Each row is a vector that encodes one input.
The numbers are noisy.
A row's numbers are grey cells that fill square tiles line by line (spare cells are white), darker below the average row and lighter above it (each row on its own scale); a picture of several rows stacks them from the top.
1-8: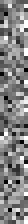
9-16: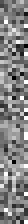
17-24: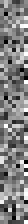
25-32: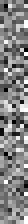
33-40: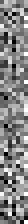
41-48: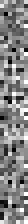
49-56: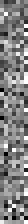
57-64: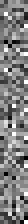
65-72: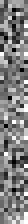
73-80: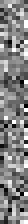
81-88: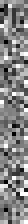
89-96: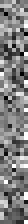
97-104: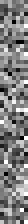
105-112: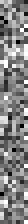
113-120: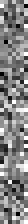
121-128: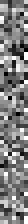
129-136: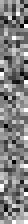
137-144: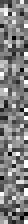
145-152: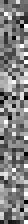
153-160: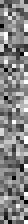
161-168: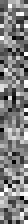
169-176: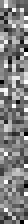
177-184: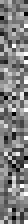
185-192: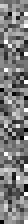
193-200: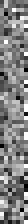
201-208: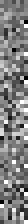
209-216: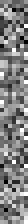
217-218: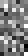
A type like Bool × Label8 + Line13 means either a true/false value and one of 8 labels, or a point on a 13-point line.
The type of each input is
Label6 × Label6.
